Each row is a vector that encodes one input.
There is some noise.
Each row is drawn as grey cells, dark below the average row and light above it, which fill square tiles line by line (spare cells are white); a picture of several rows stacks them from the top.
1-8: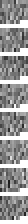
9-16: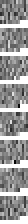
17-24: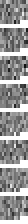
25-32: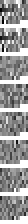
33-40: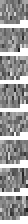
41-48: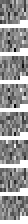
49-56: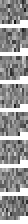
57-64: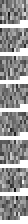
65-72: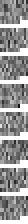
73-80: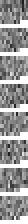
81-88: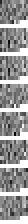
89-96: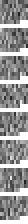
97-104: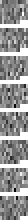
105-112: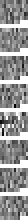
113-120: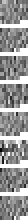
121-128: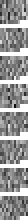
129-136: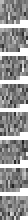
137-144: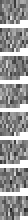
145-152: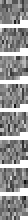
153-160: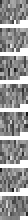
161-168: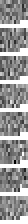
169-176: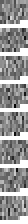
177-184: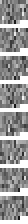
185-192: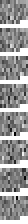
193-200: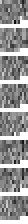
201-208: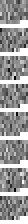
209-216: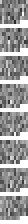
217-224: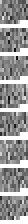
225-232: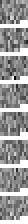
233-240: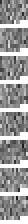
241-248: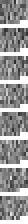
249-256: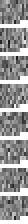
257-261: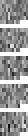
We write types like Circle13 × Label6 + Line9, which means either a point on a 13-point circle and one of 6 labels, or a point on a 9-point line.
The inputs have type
List3(Line8).
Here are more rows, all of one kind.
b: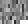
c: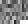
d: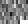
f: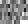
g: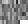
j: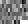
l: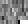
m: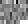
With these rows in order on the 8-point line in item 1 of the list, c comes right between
b and j.
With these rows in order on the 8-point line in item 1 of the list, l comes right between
b and g.
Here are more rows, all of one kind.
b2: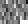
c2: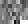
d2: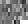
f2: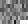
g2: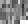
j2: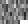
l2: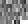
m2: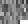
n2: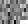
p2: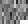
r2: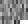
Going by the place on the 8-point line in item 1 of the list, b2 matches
j2 and p2.
